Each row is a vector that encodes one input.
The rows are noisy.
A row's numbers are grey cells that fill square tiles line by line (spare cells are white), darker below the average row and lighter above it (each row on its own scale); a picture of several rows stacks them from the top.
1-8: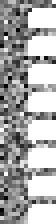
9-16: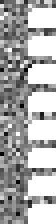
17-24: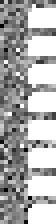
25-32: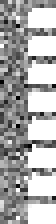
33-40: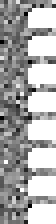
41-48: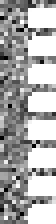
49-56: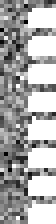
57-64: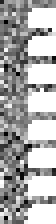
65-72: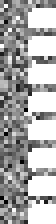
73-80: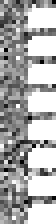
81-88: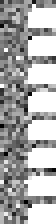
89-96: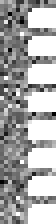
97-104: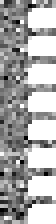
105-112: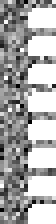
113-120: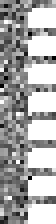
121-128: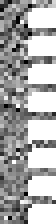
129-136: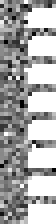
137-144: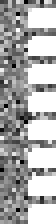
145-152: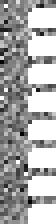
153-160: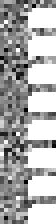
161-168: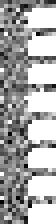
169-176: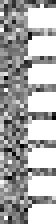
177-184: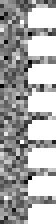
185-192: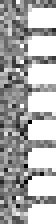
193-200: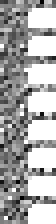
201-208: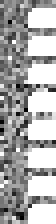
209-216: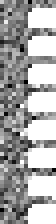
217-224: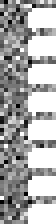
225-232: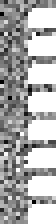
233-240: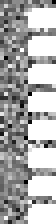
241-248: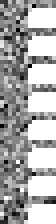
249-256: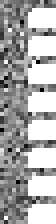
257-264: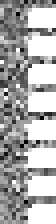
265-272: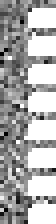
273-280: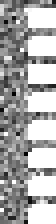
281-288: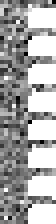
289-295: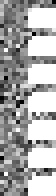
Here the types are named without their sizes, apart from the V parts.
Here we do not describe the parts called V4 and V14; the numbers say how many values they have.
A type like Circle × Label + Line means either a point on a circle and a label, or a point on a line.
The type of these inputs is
(Bool × V4 + Label) × V14.
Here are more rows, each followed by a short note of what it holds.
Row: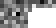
a label and a value of V14
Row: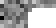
a true/false value, a value of V4 and a value of V14
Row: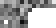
a true/false value, a value of V4 and a value of V14
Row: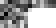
a true/false value, a value of V4 and a value of V14
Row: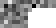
a true/false value, a value of V4 and a value of V14
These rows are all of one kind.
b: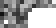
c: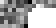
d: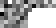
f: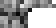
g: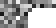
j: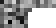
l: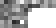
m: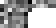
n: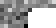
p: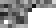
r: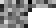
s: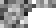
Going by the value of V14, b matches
f and n.
